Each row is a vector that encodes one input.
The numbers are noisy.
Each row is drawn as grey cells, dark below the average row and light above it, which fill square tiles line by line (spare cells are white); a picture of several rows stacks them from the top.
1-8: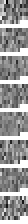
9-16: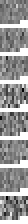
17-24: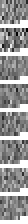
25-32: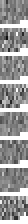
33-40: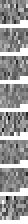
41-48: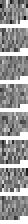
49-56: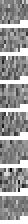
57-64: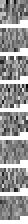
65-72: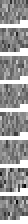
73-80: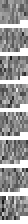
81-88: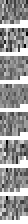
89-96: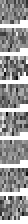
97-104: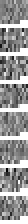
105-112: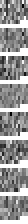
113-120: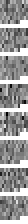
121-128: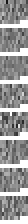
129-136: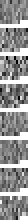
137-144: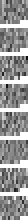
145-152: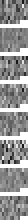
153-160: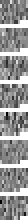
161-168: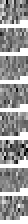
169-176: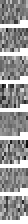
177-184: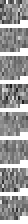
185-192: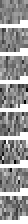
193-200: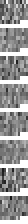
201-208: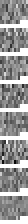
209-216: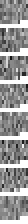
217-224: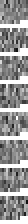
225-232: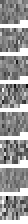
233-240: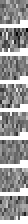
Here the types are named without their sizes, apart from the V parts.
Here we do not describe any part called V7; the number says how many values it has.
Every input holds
a list of items, each a point on a circle and a value of V7.
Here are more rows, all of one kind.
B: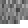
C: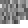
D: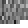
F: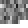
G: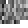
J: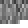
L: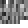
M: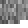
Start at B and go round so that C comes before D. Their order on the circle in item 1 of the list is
B, L, F, C, M, G, D, J.
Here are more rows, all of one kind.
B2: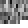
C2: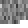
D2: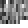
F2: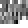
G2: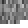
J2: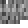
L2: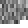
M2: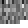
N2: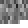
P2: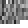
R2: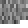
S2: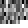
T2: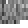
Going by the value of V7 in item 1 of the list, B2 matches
C2 and J2.
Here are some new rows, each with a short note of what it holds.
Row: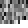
a list of two items
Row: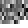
the empty list
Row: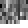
the empty list
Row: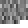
a list of one item
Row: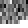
the empty list
